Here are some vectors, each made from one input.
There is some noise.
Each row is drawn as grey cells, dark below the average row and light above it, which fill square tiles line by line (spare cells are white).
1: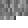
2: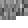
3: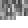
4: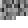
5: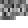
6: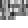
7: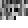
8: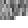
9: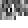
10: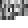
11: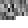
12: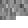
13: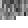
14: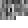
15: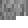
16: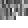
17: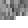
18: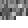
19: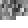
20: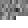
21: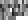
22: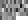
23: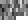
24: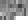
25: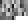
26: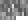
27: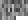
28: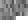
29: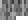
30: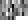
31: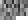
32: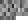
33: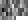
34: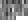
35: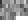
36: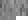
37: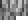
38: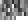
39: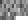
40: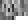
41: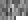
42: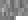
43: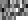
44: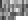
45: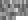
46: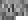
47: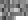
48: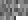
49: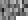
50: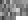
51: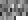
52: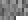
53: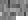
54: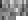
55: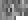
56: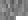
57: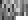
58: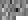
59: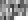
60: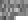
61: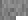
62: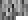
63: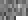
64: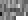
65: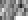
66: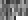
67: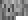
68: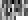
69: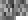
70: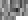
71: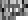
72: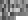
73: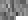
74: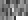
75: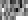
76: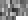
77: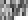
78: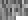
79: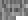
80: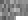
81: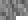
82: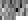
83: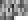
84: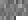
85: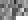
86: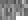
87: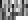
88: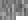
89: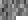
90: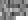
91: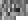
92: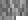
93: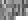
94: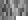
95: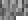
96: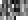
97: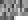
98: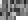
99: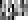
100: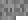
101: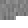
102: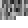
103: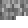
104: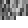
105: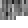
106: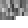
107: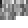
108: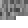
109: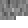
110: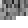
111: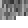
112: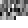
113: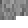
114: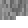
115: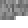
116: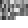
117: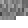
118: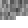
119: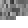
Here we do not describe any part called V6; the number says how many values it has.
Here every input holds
a list of up to two items, each a true/false value and a value of V6.
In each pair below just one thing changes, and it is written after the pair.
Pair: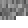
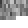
the value of V6 in item 1 of the list
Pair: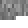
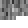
the value of V6 in item 2 of the list
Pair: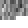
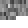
the value of V6 in item 2 of the list
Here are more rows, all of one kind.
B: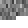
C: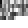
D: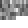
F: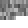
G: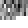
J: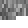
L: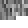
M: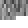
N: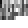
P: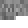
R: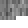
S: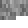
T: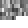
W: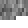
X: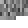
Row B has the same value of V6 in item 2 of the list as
F, L, P and W.
